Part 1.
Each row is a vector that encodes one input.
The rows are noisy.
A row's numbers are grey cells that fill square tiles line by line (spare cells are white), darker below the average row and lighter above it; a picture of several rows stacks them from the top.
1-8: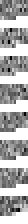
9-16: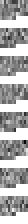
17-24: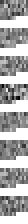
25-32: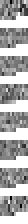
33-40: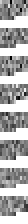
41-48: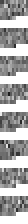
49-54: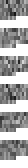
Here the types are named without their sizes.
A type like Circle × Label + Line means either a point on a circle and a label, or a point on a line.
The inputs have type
Label × Line.
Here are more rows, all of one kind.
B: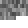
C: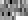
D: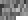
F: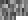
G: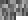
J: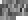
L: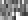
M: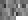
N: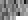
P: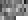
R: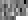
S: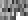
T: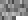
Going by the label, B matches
D and J.
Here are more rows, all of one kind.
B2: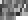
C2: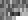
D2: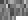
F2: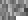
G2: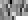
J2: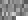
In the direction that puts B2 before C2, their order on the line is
G2, B2, J2, F2, C2, D2.
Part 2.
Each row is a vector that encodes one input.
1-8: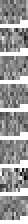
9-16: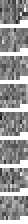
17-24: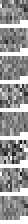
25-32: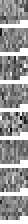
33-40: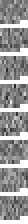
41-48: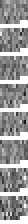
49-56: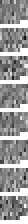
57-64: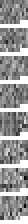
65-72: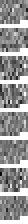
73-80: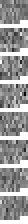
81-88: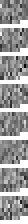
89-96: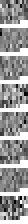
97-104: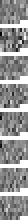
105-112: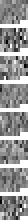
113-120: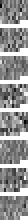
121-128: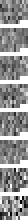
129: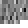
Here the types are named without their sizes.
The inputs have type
(Bool × Bool × Bool + Unit) × Label.
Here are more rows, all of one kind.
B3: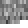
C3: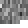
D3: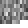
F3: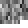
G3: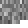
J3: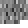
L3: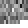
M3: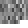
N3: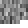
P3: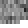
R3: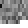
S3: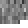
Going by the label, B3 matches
D3 and G3.
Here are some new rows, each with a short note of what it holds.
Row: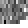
a label and three true/false values
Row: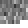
a label
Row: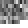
a label
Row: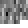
a label and three true/false values
